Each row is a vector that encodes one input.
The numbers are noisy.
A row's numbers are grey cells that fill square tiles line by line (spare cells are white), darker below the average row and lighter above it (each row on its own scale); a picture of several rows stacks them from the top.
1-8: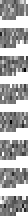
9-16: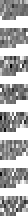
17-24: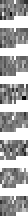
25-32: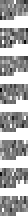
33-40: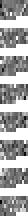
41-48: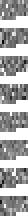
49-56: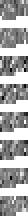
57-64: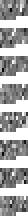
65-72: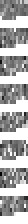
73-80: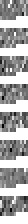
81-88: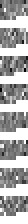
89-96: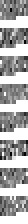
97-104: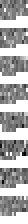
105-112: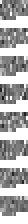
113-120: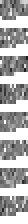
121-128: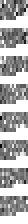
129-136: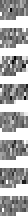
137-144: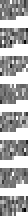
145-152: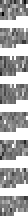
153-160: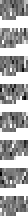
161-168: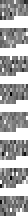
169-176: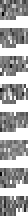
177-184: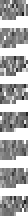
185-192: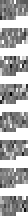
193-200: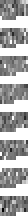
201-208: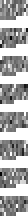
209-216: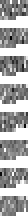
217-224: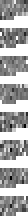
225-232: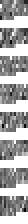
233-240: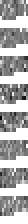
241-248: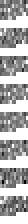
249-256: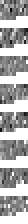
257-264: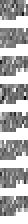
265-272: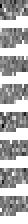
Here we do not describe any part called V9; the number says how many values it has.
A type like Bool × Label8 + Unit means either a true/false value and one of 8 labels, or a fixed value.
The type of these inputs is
Bool × Line11 + Line5 × V9 × V9.
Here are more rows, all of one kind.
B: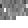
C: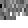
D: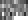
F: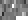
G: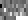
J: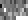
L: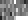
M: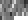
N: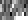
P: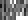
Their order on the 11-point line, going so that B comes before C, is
B, J, G, C, F, P, N, M, L, D.
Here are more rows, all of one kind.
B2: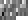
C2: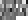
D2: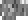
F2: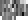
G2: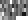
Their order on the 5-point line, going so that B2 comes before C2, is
G2, D2, F2, B2, C2.
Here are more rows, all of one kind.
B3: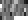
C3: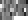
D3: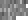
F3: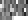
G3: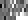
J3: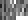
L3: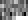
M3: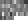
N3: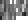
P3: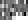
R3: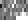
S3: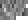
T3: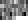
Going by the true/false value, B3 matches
C3, D3 and F3.
